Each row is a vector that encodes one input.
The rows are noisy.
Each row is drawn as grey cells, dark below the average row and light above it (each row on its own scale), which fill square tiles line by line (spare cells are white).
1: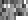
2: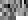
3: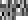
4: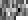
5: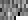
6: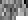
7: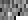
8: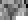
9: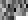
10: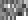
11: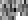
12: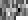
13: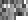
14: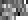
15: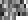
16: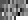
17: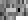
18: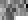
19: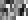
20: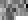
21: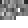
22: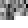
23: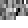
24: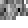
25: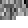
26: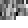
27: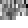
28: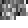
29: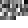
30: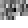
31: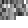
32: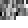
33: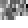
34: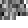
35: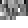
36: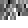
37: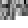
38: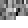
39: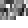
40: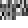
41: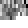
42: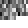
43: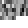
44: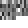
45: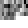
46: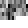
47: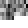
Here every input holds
a point on a 6-point line and a node of a 7-node tree.
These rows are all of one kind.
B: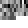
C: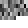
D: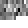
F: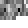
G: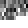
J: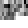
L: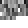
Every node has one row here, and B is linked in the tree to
G.
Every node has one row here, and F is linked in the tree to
D.
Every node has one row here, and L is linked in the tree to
D, G and J.
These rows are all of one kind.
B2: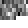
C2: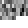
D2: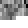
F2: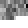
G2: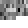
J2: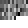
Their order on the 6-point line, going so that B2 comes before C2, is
G2, B2, J2, C2, D2, F2.
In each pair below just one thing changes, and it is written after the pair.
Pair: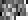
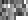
the node of the tree
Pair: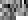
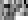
the node of the tree
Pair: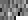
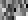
the place on the 6-point line
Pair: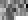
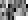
the node of the tree
